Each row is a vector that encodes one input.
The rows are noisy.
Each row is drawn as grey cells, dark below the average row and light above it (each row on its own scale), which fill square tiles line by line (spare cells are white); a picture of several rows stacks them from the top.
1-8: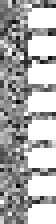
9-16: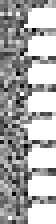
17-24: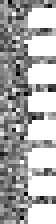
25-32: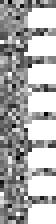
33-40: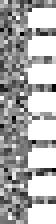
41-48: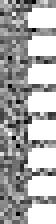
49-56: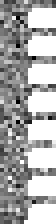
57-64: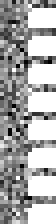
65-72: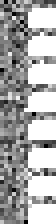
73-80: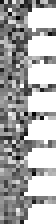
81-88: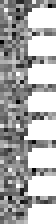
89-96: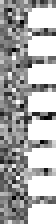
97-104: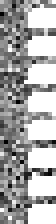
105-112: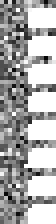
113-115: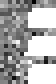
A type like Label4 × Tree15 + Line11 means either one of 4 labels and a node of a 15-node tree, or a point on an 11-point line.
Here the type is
Line9 + Line11 + Tree10.
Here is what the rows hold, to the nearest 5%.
About 25% of them hold a point on a 9-point line. About 45% of them hold a point on an 11-point line. The rest hold a node of a 10-node tree.
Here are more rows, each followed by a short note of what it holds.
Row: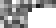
a node of a 10-node tree
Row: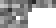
a node of a 10-node tree
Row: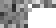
a point on a 9-point line
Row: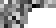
a node of a 10-node tree
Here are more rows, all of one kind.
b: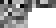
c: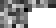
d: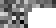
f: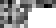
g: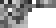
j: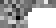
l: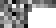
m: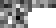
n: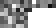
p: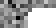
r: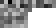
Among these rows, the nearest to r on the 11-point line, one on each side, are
b and f.
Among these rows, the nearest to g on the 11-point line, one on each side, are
j and p.
